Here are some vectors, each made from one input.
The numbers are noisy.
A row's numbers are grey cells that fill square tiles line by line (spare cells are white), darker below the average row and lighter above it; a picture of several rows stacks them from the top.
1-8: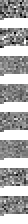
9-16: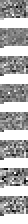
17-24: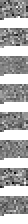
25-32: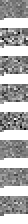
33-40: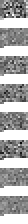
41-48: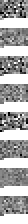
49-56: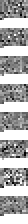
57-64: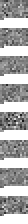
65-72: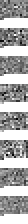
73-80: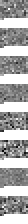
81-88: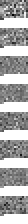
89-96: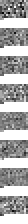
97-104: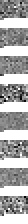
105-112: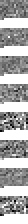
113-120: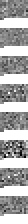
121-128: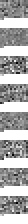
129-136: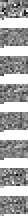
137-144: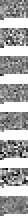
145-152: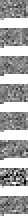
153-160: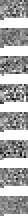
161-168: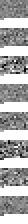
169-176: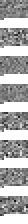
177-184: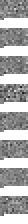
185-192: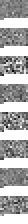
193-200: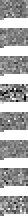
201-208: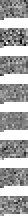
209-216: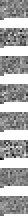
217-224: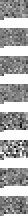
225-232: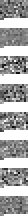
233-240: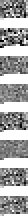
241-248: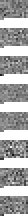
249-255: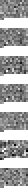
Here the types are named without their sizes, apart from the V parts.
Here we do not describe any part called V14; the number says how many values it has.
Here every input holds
either a point on a line and a true/false value, or a value of V14.
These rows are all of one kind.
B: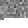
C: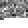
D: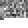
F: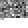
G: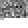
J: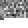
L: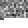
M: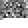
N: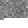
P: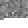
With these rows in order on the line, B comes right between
G and M.
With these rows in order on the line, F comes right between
C and J.
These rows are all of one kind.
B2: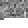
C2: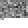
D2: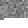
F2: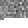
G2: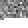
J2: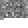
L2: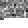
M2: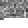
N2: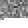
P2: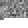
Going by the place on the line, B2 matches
D2 and J2.
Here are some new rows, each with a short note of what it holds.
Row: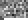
a point on a line and a true/false value
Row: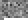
a value of V14
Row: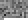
a value of V14
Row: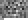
a value of V14
